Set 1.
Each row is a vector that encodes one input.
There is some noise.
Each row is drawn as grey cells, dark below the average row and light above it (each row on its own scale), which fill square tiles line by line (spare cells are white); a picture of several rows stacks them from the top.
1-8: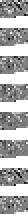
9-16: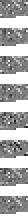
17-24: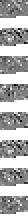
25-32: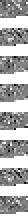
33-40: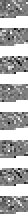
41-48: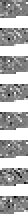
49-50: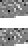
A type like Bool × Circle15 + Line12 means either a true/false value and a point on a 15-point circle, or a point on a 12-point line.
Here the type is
Line9.
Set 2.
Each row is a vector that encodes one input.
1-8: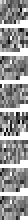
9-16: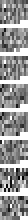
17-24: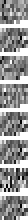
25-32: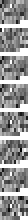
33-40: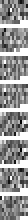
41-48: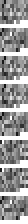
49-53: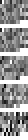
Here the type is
Label7.
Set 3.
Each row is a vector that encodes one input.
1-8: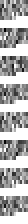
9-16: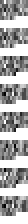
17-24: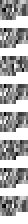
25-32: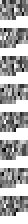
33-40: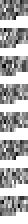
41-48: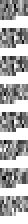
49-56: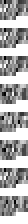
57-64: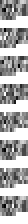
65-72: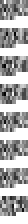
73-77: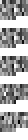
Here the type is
Line8.
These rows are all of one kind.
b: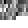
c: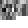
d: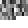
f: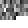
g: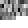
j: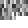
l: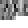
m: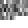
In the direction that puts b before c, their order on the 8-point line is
d, f, b, g, j, m, l, c.
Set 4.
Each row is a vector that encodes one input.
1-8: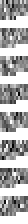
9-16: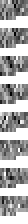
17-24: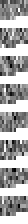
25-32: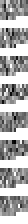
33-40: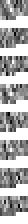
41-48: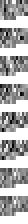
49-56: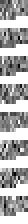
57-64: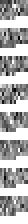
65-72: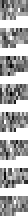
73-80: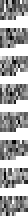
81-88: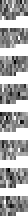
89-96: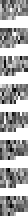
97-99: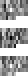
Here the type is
Bool × Bool × Bool × Bool × Bool.
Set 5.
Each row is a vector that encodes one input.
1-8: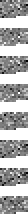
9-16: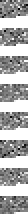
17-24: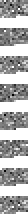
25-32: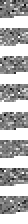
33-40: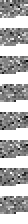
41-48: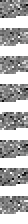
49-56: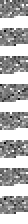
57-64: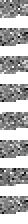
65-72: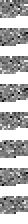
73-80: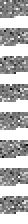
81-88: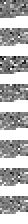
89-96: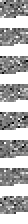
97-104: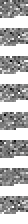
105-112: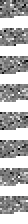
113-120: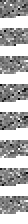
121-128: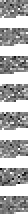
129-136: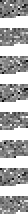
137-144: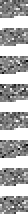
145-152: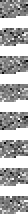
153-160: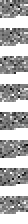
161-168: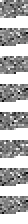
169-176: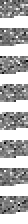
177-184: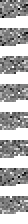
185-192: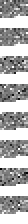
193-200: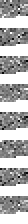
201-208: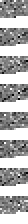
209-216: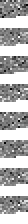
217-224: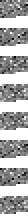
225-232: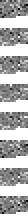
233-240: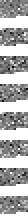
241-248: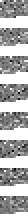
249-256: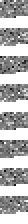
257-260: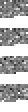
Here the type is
Line10.
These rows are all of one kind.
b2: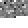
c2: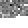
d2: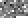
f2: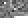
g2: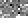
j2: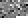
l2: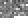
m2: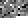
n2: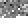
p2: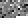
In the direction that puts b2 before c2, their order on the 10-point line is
b2, d2, n2, g2, c2, l2, f2, m2, p2, j2.
